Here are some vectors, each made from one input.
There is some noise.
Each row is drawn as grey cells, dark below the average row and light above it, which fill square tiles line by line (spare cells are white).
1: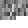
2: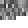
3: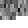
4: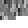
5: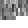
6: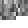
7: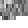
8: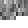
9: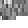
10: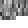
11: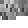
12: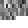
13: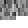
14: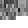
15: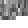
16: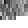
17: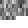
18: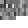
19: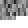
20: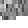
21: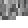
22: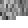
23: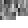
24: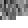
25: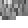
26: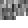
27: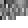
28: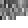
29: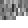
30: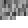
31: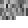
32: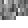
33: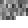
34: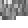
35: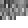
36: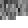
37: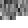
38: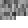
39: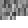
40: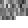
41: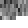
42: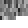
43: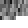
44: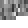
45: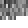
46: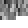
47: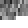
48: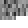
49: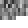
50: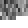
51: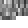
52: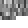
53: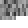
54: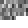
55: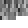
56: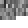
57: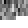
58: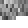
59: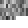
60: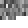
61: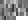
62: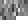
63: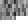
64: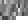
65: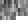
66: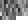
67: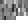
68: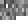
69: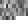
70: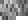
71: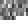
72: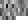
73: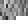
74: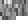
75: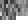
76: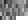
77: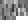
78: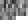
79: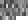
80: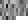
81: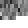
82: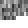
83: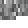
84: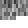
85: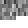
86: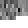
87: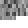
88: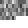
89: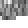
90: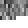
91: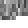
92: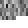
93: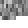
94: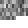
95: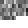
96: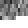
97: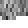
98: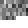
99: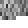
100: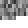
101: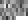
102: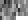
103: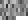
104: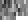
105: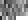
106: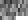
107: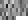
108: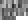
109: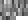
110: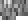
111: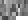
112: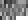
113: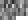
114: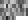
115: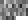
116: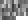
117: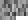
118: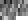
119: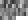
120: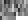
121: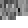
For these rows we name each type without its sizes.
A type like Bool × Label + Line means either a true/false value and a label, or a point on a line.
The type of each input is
Bool × Circle.
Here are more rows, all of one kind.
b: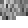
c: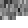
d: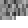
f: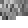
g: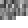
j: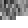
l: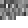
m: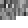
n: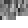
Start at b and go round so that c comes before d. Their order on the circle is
b, n, c, j, l, m, g, d, f.
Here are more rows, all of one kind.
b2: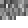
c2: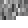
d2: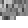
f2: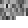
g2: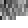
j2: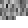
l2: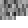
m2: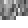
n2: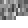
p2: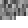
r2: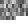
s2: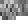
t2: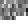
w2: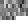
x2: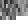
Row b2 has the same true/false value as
g2, l2, p2 and x2.
